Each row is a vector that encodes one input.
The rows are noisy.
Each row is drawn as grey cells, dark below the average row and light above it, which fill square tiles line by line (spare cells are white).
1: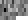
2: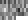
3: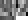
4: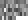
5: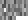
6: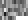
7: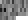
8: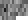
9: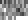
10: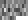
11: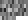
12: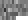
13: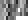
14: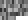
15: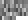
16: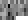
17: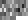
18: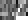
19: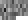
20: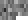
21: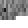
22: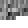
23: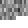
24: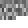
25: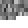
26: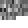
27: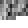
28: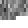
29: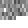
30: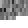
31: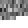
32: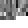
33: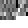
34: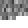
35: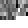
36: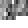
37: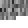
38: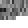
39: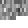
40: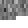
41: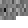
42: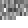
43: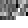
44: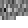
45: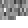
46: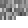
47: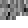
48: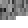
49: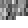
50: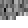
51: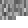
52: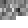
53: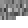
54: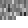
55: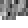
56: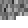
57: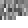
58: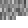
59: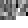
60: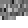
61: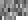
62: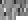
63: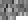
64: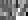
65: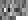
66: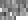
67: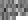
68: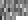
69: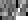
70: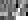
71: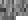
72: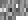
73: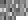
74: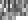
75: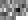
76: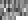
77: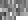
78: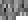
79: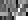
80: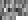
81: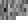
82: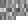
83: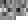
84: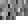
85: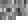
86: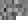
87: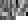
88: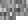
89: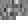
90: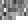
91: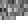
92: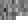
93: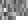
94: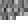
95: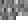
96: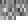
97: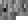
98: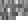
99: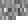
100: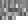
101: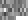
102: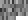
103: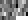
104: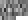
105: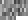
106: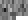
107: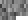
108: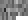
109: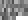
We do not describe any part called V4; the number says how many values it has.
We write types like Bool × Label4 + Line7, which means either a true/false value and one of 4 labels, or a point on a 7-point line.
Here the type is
(Line7 + V4) × Tree8.
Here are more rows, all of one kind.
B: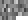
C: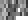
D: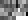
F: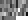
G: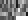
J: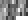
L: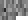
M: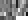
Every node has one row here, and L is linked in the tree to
B, G, J and M.
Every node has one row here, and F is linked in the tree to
M.
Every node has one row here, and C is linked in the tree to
J.
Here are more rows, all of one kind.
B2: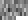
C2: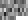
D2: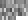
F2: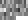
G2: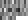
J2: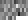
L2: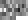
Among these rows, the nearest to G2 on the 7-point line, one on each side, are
B2 and L2.
